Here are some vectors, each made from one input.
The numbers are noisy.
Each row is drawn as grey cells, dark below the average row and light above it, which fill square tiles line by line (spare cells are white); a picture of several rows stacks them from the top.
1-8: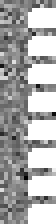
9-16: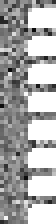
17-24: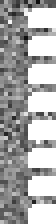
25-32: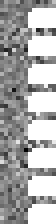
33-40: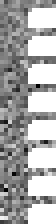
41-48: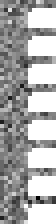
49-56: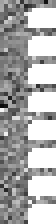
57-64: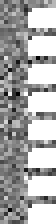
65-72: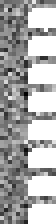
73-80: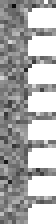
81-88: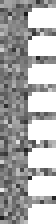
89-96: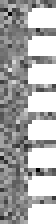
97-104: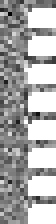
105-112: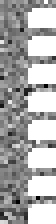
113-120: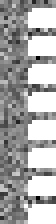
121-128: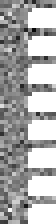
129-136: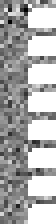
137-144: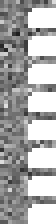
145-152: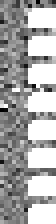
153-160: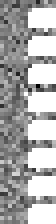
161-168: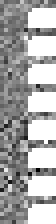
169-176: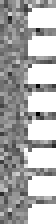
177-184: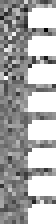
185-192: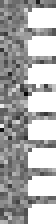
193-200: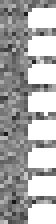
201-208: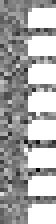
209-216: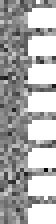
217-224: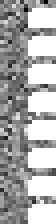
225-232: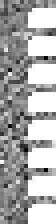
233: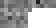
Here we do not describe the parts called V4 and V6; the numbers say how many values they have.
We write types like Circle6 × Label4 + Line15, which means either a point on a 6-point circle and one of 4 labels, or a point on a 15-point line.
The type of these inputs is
(Bool × Bool × Bool + Unit) × (Line10 + V6) × V4.
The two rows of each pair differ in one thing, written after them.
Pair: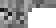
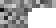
the value of V6
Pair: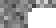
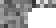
the value of V4
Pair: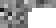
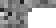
the value of V4
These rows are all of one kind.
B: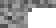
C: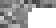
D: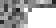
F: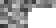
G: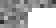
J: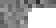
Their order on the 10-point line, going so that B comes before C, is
D, G, F, J, B, C.
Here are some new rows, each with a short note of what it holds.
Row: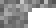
a value of V4 and a value of V6
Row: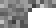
three true/false values, a value of V4 and a value of V6
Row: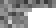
a point on a 10-point line, three true/false values and a value of V4
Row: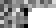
three true/false values, a value of V4 and a value of V6
